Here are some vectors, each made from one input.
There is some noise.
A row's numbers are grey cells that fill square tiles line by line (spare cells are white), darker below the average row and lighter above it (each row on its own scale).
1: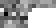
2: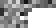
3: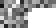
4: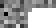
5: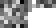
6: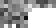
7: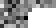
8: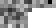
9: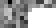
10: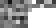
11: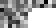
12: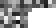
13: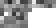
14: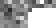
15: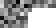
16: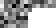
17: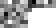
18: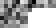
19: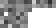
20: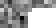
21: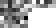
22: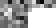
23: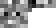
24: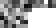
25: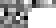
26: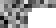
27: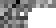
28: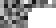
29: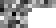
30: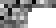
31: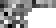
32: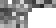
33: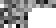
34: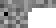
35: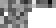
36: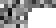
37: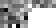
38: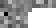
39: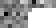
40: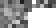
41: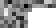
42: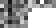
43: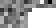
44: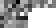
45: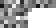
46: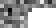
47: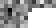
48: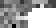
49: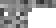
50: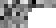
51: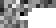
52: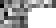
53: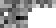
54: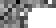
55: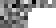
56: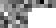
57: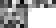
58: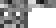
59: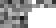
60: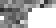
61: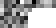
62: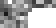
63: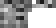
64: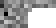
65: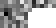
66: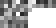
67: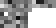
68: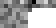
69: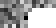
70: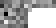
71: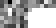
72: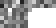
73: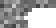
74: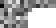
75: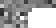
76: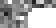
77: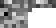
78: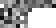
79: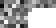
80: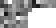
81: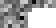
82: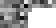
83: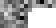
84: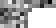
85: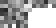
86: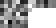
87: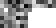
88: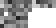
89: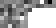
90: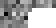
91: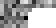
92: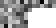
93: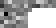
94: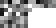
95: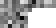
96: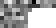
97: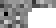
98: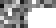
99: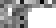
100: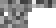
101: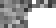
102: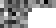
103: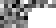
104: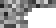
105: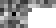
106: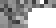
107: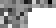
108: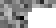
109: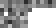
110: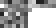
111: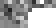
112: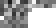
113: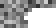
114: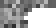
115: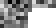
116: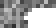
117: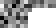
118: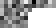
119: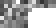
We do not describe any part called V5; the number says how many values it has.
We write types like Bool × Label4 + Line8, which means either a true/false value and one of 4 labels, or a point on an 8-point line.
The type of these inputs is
(Bool × Label6 + Unit) × V5.
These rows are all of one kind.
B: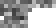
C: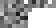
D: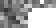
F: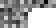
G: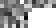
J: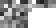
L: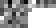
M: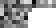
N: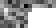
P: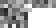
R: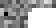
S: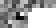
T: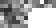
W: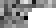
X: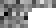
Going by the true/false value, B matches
C, F, N and S.
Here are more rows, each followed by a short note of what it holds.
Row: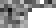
a value of V5
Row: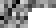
a value of V5
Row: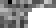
one of 6 labels, a true/false value and a value of V5
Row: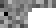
one of 6 labels, a true/false value and a value of V5
